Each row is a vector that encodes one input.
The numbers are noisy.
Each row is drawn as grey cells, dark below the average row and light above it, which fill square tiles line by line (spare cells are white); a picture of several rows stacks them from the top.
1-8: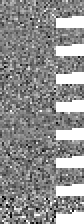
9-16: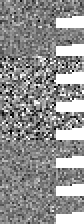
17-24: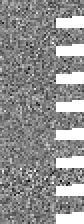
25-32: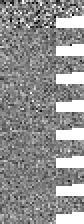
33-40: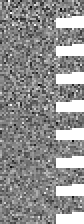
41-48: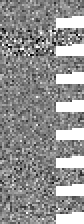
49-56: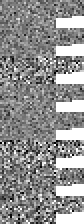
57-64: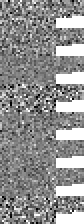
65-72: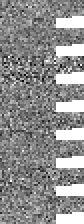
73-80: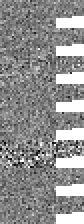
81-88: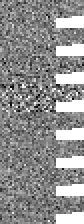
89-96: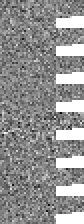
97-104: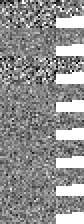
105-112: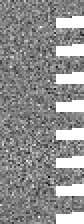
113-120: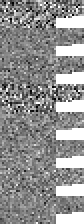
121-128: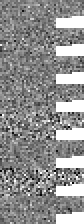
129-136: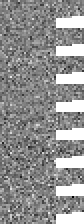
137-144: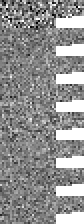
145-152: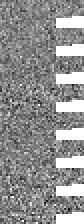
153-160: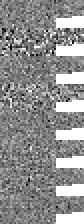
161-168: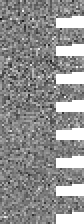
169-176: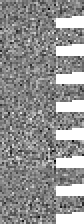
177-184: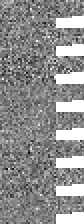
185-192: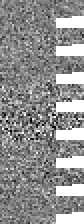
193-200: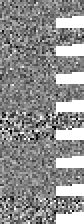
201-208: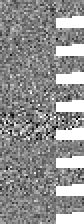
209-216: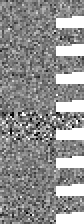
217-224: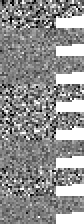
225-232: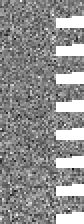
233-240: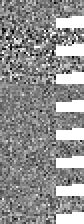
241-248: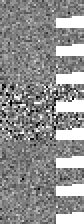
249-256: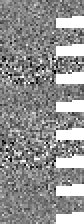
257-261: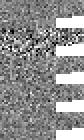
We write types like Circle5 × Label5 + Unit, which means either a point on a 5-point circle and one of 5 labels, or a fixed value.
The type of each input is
Label4 + (Line8 × Line8 + Tree10) × Tree10.
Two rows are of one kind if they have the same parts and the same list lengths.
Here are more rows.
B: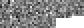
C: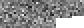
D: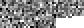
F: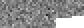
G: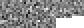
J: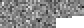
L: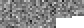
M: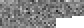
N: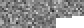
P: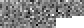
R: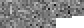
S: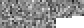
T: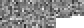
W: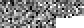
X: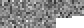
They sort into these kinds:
B, C, F, G, M, P, R, T, X
D, W
J, L, N, S

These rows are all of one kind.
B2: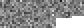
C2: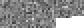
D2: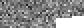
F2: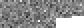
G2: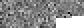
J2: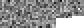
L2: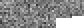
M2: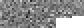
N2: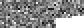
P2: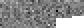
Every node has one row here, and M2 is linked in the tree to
D2, F2 and N2.
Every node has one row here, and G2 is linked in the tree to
L2.
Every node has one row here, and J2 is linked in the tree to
B2 and D2.
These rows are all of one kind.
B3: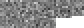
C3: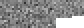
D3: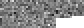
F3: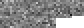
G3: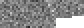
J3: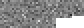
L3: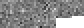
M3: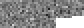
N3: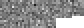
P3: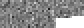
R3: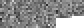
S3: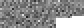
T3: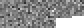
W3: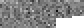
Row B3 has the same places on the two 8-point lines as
F3, J3 and S3.
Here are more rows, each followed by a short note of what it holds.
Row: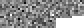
a point on each of two 8-point lines and a node of a 10-node tree
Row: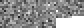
a node of each of two 10-node trees
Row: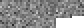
a node of each of two 10-node trees
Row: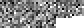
one of 4 labels
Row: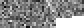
a point on each of two 8-point lines and a node of a 10-node tree
